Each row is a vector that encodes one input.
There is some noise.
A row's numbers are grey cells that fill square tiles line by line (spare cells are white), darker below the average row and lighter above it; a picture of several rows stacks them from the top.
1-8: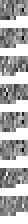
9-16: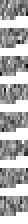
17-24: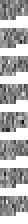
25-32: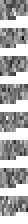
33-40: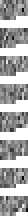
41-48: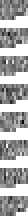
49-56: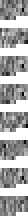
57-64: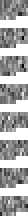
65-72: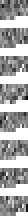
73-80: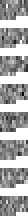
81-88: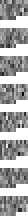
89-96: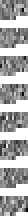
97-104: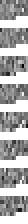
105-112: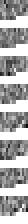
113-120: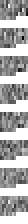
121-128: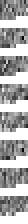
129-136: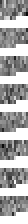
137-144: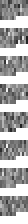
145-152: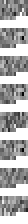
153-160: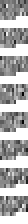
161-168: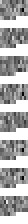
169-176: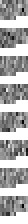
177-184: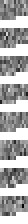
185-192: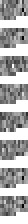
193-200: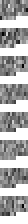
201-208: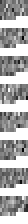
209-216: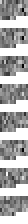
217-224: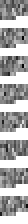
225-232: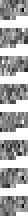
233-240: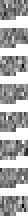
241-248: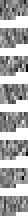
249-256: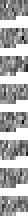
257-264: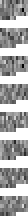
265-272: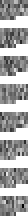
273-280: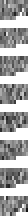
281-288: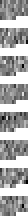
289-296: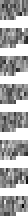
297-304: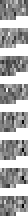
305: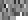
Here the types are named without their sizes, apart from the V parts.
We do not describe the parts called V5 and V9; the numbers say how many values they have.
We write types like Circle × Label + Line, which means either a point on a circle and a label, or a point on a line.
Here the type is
List(Line) × Tree × V5 + V9.
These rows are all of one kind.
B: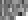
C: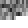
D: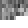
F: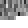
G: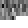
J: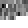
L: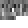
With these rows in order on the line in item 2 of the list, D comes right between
C and L.
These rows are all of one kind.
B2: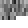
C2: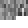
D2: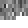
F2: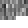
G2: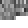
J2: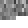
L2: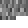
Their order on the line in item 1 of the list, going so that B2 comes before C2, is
B2, L2, G2, J2, C2, F2, D2.
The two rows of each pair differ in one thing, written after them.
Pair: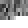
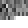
the place on the line in item 2 of the list
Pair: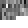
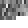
the value of V5
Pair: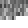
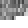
the place on the line in item 1 of the list
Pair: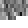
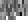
the value of V5
